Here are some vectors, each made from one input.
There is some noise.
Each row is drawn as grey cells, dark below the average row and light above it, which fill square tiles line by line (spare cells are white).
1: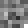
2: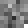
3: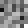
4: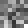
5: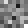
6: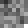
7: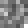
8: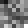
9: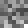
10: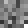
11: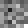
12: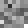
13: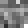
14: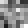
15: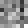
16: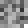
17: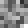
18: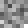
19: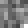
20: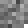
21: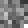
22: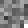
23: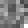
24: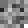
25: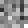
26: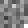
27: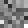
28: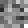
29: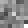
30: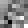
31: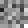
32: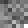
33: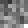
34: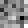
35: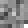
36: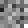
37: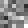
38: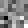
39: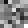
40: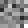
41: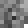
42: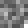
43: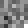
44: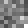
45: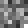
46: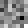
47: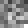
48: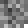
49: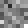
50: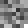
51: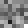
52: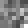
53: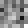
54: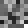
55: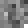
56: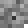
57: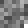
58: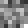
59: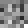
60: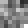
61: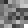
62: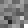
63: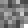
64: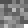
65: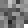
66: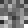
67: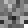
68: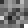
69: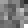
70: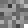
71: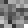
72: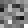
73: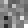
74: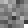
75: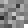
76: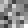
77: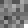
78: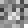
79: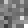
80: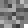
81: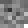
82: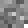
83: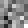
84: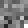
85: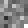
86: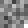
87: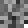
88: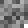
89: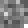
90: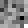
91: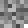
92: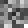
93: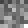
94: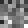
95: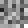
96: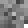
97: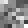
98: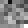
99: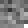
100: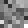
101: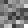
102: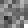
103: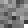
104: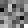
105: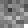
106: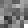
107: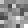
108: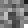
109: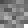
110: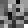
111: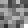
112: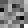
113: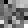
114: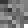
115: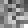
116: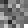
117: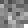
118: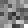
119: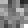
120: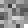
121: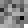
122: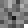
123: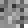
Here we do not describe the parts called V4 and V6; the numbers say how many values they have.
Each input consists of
one of 5 labels, four true/false values, a value of V4 and a value of V6.
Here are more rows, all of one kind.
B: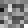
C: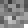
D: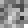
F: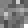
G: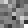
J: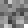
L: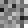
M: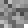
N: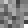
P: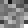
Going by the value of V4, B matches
G, J, M and N.
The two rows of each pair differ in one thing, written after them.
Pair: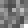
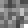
one of the four true/false values
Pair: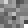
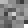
one of the four true/false values
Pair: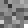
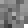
the value of V6
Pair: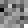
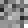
the label
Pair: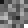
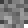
one of the four true/false values
